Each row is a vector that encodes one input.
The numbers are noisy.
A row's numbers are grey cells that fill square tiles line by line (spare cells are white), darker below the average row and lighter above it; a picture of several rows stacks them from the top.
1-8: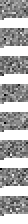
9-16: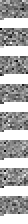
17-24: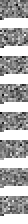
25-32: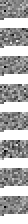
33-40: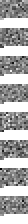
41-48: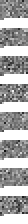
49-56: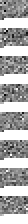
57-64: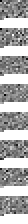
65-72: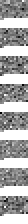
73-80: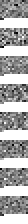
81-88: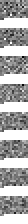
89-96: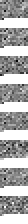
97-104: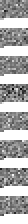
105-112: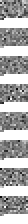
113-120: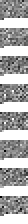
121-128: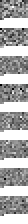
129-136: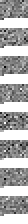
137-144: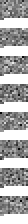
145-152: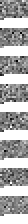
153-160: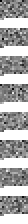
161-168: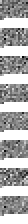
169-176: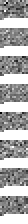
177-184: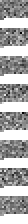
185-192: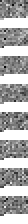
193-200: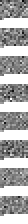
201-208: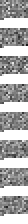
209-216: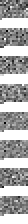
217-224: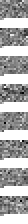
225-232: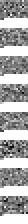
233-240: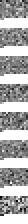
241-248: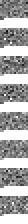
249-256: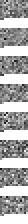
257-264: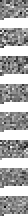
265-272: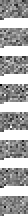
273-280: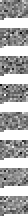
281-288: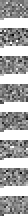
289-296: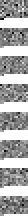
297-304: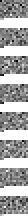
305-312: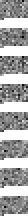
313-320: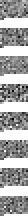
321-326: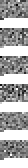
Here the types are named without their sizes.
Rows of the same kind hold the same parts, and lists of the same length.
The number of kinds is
2.
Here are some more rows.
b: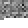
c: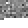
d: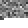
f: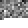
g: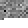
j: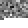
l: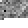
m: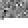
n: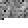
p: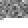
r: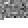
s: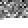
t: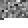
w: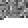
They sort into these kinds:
b, c, g, l, m, n, p, r
d, f, j, s, t, w

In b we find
a point on each of two lines.
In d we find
a point on a line and four true/false values.
